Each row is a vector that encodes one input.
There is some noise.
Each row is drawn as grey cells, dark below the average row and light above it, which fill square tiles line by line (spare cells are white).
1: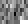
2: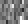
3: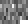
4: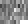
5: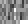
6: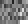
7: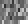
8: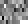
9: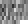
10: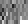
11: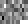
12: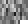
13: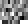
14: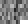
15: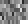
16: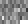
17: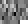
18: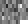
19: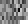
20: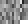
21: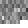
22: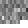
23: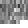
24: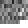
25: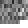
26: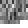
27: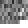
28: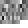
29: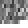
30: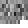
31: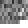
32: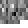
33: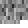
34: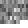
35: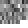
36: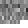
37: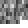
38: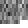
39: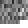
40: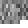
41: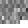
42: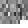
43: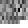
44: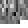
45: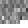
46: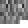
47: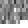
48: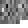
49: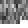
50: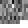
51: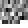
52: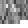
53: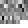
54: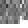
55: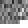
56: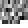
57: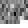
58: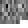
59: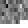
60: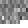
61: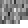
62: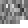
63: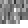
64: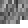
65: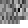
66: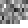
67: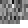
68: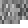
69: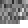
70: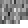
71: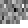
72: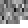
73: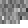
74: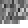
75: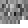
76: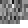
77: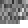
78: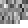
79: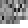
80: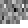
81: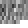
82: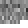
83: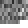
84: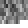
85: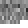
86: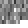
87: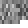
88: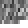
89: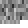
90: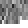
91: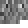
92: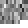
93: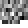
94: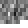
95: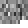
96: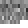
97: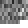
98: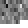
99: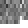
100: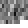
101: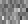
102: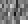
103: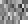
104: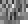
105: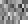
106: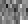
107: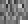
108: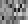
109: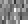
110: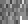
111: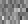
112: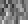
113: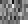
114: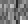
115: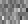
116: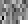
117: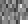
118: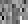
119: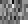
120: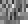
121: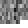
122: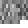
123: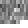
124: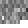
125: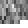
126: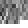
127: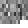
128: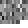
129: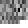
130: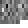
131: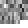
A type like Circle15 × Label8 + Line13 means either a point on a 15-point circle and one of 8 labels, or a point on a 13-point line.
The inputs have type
List3(Line6).
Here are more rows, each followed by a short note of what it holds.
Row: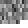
a list of three items
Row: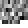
the empty list
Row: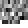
the empty list
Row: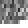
a list of one item
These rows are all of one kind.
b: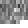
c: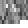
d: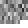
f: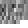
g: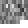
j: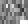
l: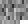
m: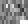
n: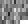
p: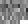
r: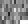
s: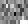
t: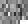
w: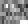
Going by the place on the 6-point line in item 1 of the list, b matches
n, p and r.
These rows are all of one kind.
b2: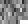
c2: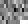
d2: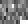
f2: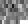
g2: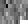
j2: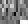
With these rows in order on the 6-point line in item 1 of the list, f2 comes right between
b2 and g2.
